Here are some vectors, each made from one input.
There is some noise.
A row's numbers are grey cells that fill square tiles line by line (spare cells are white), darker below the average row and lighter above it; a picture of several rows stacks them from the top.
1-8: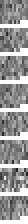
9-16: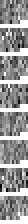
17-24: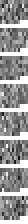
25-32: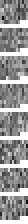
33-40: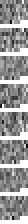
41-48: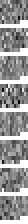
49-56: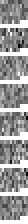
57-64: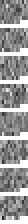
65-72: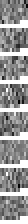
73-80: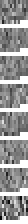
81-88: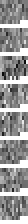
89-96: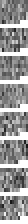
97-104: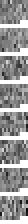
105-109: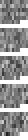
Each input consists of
a point on a 5-point line, together with either a point on a 5-point line, or a node of an 11-node tree.
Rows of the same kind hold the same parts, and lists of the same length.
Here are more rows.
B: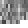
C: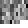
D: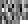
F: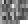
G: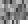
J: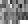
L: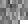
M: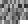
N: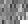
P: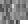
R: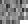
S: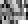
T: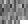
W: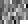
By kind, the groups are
B, F, G, L, N, P, R, T
C, D, J, M, S, W

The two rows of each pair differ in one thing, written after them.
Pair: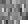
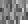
the place on the 5-point line
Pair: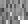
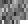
the place on the 5-point line
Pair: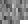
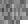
the node of the tree
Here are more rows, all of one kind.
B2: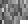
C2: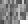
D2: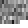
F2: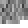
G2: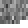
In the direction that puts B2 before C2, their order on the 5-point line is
B2, D2, G2, F2, C2.
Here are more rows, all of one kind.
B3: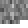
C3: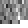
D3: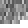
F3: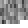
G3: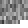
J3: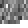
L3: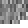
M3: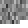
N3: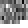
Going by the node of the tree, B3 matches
J3 and L3.
